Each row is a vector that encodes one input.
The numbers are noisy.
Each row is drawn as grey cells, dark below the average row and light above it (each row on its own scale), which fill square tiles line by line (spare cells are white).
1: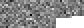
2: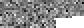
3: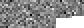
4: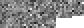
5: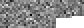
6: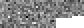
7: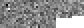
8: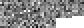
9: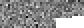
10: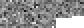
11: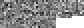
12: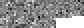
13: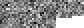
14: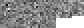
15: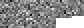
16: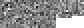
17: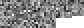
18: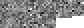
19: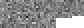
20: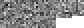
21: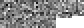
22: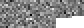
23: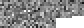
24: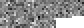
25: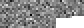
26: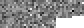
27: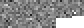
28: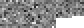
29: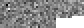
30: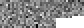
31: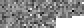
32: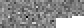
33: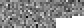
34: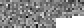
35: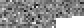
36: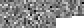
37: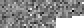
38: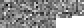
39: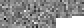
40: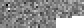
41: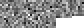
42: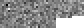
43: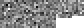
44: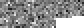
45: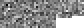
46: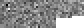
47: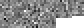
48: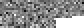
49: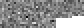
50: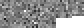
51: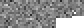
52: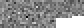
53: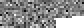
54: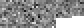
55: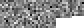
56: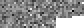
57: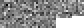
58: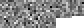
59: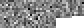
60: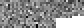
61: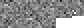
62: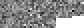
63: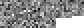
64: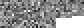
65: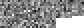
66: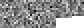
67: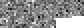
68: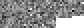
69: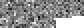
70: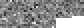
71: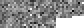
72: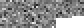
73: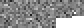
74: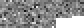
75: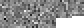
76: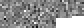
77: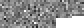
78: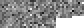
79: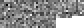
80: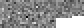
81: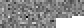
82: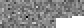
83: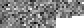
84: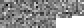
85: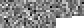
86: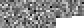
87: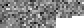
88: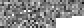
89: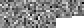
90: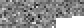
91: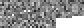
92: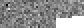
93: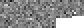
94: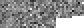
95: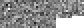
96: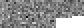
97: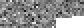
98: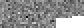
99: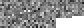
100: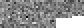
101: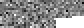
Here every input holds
either a point on a 6-point line, or a point on a 10-point line.
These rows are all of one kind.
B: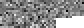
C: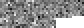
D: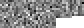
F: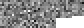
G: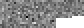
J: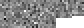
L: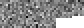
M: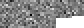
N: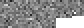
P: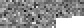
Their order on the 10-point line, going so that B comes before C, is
B, C, P, G, L, F, J, D, M, N.
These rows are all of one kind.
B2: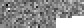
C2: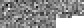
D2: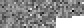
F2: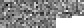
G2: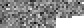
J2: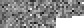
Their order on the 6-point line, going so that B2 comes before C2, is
D2, J2, G2, B2, C2, F2.
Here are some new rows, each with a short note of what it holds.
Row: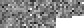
a point on a 6-point line
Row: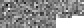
a point on a 6-point line
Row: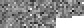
a point on a 6-point line
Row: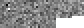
a point on a 6-point line
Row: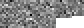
a point on a 10-point line
